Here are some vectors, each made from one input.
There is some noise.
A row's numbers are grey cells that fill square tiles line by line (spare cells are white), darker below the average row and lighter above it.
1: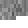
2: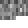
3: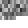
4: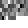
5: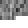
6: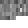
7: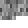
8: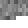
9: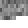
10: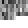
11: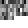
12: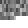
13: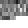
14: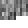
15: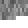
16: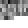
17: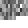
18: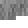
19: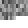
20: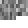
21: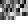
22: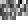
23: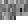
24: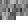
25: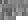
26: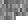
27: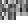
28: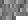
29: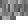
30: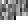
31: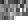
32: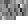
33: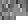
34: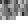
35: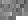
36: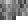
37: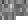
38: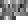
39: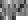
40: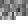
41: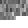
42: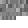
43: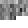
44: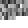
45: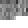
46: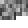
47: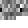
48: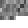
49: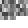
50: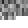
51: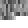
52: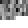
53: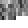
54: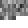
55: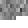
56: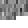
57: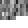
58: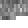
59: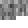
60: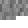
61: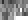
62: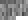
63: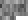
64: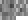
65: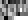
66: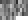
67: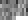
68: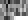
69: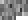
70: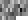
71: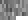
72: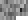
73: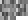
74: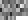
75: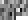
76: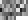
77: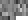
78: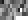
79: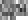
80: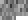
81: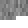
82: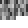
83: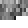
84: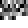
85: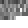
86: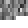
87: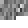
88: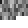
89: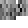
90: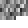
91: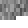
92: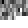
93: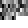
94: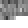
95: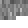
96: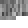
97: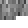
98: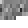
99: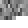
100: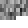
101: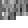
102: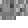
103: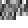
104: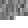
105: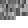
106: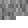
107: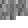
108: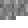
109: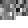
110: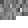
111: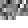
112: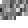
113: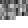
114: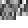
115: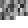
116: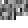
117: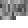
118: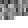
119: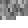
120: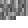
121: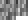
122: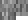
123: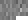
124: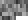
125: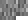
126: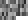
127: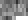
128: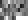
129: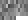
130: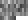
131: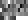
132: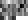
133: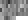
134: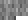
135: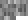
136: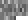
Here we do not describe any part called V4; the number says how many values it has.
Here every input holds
a list of up to three items, each a true/false value and a value of V4.
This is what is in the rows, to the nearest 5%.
All of them are lists of up to three items, each a true/false value and a value of V4: about 5% are empty, 20% hold one, 15% two and 60% three.
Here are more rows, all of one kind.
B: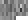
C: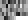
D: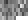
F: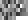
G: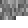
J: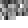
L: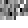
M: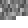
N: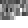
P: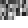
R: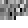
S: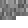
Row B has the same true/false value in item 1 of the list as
C and P.
